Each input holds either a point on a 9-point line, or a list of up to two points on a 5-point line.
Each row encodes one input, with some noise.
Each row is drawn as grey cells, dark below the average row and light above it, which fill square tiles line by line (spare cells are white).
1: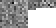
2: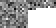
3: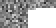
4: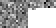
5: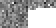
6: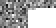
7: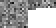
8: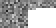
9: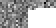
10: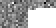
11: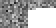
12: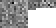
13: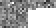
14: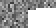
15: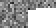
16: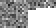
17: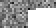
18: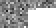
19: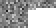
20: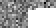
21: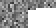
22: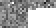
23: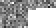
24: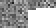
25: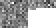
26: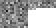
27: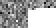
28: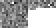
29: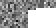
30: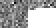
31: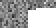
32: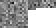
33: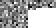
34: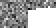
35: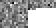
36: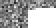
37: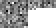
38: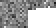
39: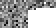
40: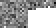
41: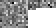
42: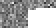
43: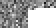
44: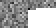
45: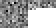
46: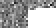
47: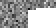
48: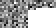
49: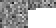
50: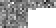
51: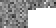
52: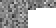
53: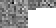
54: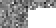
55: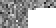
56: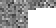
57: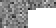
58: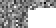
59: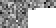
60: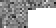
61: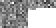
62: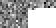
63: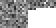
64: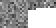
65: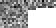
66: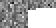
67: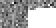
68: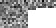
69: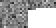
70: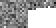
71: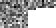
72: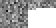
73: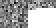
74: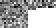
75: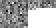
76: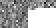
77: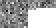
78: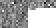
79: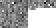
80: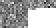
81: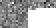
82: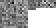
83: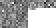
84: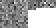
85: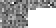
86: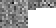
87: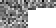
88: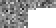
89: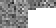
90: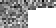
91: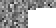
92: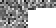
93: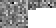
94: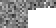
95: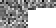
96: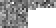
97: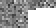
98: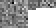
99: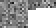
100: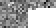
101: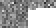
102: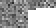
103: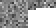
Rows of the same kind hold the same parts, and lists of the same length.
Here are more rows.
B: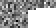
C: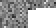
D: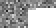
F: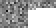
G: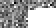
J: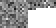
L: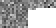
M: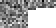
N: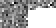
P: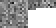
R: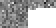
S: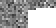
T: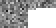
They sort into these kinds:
B, C, J, P, S
D, F, T
G, L, N, R
M

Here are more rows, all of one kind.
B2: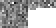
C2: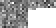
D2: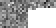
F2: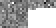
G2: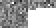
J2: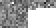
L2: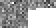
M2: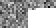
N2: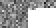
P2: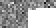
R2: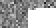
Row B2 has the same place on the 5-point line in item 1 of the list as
C2, L2, N2 and P2.
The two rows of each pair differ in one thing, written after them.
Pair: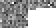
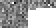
the place on the 5-point line in item 1 of the list
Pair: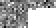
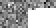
the place on the 5-point line in item 2 of the list
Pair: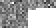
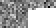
the place on the 5-point line in item 2 of the list
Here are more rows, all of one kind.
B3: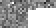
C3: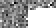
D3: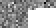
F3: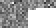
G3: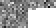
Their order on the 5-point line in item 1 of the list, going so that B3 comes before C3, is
B3, D3, G3, F3, C3.
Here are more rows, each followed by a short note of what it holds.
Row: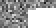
a list of one item
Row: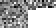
the empty list
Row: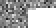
a list of one item
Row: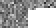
a list of two items
